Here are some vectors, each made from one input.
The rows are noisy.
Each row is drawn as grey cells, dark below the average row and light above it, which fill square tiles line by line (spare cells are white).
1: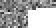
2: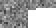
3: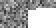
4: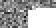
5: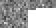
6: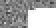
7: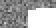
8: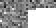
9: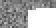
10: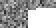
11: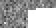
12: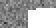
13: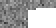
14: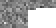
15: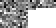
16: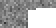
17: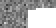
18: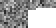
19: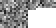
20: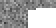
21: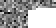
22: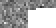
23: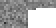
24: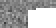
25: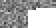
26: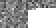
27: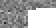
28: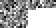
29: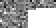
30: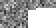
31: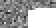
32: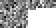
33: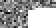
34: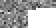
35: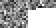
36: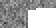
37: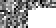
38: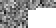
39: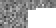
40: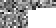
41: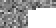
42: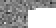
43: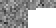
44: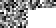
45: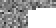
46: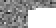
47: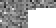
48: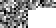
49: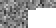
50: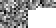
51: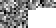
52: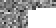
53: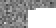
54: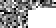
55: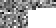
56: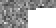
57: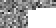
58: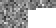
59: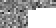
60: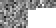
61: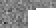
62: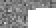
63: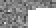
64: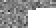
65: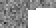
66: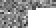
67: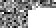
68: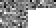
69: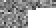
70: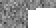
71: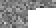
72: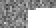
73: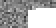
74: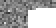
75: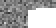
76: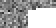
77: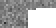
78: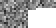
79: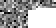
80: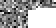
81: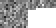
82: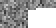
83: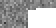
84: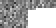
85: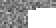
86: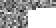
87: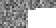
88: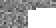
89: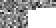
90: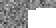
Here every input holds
either a fixed value, or two labels (each one of 8), or a node of an 8-node tree.
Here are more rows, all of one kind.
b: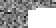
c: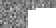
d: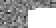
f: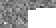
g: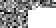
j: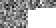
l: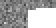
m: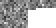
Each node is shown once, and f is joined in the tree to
m.
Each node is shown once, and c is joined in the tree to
g.
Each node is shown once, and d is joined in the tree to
j and l.
